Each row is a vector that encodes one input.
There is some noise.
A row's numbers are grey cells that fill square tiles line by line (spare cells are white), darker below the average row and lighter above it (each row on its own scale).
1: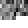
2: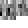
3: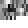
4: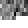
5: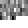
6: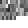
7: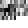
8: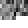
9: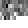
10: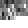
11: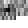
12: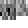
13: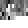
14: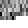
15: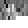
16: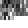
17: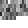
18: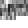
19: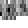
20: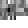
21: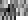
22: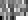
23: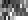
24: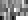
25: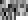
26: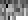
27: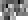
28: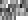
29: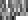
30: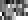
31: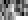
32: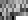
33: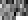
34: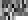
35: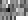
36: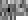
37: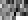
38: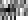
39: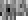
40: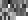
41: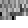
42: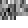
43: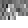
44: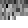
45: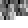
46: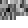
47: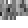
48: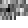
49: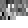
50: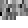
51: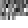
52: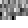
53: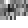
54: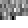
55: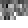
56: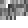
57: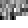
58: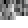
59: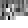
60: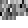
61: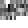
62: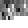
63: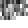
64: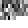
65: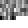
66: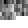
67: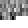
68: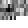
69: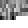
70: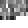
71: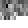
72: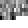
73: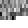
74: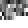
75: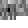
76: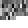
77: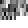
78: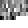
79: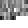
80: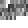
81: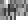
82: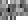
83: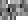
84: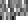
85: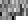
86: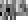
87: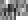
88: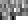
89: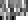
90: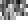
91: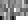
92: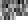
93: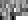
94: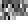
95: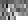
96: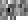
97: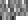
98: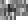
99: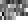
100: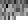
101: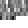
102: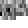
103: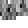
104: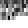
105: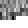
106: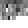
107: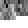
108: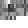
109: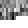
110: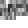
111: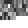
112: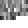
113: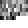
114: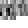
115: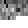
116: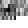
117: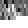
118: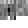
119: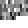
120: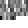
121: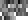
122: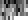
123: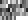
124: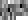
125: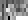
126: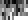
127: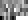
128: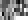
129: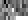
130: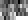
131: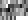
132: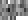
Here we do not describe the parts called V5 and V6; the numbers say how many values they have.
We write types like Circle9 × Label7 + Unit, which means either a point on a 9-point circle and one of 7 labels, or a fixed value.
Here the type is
List2(Line4) + V5 × V6.
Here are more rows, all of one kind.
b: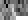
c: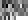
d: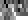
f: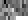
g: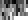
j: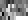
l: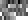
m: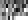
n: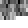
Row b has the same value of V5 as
d, l and n.
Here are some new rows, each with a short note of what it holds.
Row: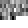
a list of one item
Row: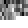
a value of V5 and a value of V6
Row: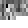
a value of V5 and a value of V6
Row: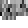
a list of two items
